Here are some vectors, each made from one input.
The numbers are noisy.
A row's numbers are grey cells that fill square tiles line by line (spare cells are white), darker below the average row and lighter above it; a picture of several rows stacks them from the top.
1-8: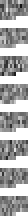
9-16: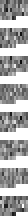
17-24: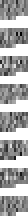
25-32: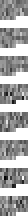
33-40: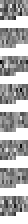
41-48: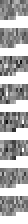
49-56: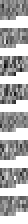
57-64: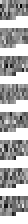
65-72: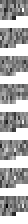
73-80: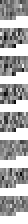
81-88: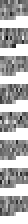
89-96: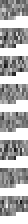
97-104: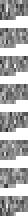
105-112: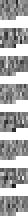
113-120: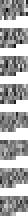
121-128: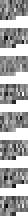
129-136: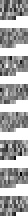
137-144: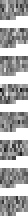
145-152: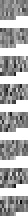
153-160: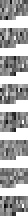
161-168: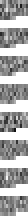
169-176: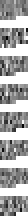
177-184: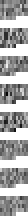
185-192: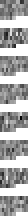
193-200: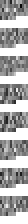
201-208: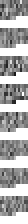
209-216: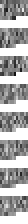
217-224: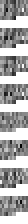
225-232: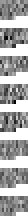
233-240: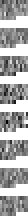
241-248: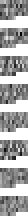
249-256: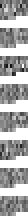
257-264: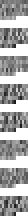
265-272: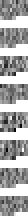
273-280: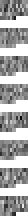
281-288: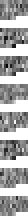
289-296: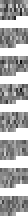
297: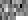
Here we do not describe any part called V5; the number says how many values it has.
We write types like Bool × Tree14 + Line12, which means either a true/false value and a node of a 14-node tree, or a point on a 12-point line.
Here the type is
Bool × (Line10 + V5) + List2(Line4).
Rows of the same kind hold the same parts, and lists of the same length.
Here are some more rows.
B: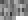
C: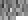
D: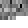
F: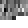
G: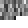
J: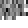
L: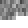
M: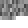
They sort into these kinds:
B, C, L, M
D
F
G
J

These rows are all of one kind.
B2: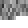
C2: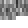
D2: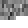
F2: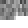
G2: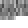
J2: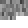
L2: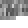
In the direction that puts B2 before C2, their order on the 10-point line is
F2, J2, D2, B2, G2, C2, L2.
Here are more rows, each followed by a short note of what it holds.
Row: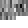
a true/false value and a value of V5
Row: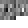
a list of two items
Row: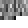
a list of one item
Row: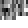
the empty list
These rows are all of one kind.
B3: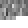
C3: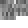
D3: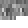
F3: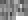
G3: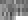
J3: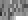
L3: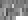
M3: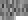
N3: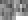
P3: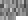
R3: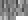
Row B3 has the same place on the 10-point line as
D3, L3 and P3.
